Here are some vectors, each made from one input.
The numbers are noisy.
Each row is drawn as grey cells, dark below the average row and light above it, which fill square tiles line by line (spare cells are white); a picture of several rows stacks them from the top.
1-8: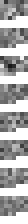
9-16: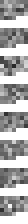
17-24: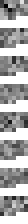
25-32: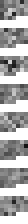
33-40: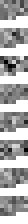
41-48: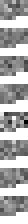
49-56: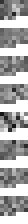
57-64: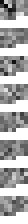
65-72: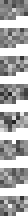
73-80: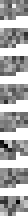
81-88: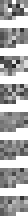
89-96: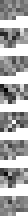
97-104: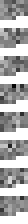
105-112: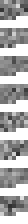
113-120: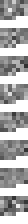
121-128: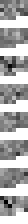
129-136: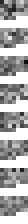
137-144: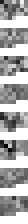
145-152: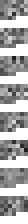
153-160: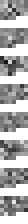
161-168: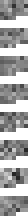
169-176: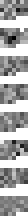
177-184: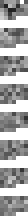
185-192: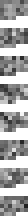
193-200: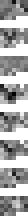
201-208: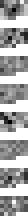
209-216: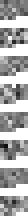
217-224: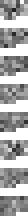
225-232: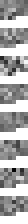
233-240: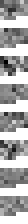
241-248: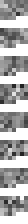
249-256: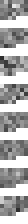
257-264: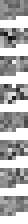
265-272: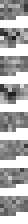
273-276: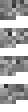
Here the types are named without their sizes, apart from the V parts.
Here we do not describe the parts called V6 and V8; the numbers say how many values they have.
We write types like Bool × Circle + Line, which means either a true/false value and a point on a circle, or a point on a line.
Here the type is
Circle × (Tree + V6) + V8.
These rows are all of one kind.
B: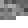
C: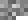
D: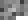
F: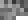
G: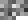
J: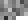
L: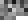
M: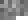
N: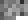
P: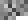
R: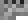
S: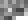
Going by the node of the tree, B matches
F, M and N.
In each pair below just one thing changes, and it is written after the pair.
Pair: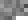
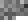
the place on the circle
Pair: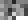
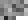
the value of V6
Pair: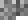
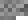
the place on the circle
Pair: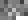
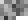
the place on the circle
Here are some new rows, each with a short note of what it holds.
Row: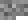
a point on a circle and a value of V6
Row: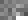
a point on a circle and a value of V6
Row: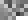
a point on a circle and a node of a tree
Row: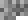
a point on a circle and a value of V6
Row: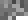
a point on a circle and a node of a tree
